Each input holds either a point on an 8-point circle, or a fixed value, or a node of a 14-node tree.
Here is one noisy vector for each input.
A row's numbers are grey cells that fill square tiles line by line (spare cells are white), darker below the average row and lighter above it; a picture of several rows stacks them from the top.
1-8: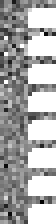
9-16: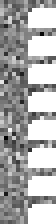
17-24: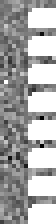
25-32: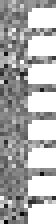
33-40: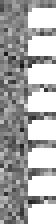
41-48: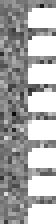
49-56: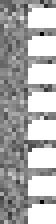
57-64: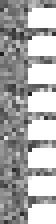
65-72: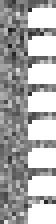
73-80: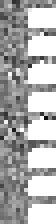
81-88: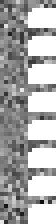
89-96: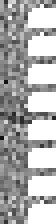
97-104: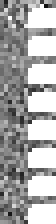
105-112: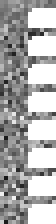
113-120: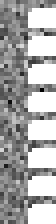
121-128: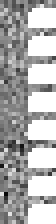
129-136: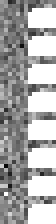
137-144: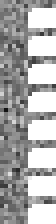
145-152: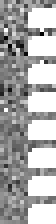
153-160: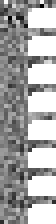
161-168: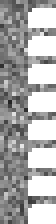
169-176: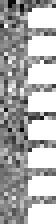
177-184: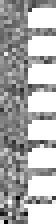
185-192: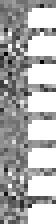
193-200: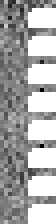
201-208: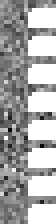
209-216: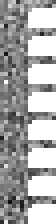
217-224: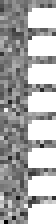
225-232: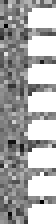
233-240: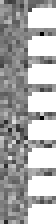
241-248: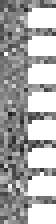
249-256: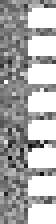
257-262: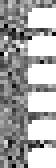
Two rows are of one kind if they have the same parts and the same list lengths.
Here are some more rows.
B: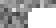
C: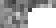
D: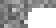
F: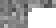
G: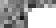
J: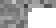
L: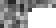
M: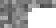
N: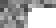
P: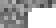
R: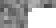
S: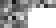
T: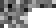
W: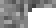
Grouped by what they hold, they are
B, D, F, J, M, N, P, R, T
C, G, L, W
S

